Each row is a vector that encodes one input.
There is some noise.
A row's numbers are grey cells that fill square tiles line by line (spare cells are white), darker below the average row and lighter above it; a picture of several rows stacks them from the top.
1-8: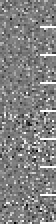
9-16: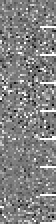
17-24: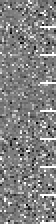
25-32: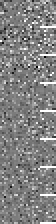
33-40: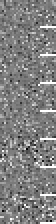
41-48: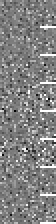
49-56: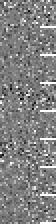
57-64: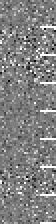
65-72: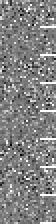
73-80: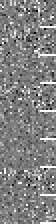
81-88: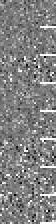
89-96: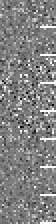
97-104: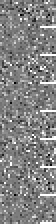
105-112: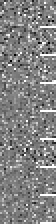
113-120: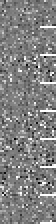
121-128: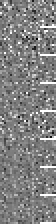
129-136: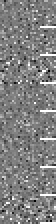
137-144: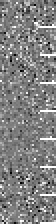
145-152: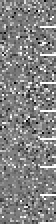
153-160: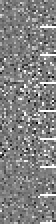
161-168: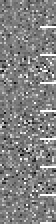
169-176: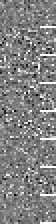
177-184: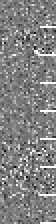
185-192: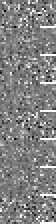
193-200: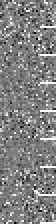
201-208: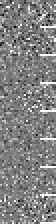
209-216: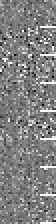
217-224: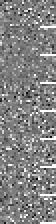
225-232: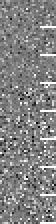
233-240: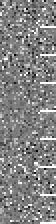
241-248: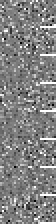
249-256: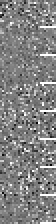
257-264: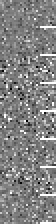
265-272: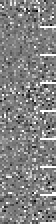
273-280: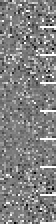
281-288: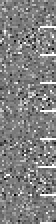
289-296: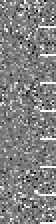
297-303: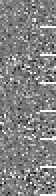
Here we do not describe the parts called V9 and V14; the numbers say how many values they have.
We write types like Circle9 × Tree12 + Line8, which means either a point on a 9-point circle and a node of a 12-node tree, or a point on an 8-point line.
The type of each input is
Label4 × Tree15 + V9 × V14.
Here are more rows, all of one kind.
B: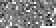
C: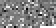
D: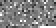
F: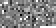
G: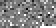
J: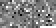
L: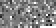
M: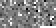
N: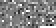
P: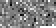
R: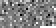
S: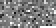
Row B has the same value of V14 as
C, G, M and R.
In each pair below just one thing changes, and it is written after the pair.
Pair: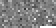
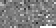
the node of the tree
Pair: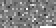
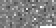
the node of the tree
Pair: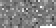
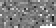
the node of the tree
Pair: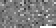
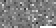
the node of the tree
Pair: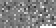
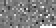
the node of the tree
